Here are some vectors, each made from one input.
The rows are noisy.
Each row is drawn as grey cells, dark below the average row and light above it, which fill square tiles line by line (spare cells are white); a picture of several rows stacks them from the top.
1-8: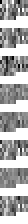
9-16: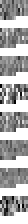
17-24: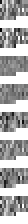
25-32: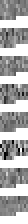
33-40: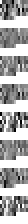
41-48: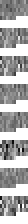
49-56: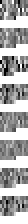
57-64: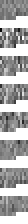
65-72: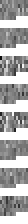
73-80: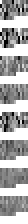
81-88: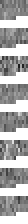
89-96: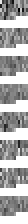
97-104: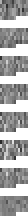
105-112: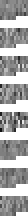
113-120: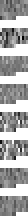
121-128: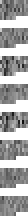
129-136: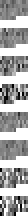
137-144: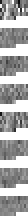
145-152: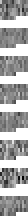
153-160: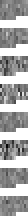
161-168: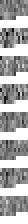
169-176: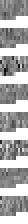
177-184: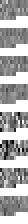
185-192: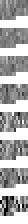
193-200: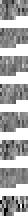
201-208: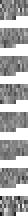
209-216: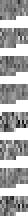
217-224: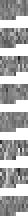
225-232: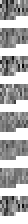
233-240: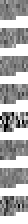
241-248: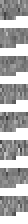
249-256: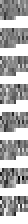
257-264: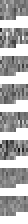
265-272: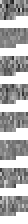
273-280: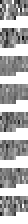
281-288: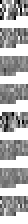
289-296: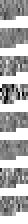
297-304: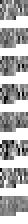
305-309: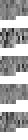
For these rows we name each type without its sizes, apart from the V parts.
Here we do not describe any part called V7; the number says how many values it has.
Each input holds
two values of V7, together with either a point on a circle, or a point on a line and a true/false value.
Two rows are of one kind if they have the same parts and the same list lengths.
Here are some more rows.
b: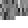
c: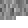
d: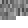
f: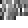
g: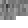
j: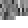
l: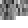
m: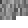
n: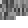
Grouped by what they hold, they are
b, d, f, j, m, n
c, g, l

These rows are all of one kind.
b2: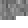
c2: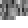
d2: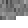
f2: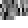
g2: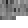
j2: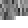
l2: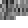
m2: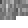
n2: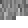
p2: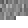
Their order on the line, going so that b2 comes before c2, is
l2, n2, m2, d2, j2, b2, f2, c2, g2, p2.
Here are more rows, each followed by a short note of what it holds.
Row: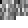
a point on a line, a true/false value and two values of V7
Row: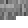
a point on a line, a true/false value and two values of V7
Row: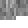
a point on a circle and two values of V7
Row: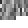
a point on a circle and two values of V7
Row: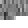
a point on a circle and two values of V7
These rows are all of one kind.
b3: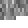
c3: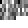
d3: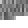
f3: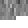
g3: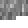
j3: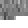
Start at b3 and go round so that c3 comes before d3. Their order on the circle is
b3, c3, j3, g3, d3, f3.
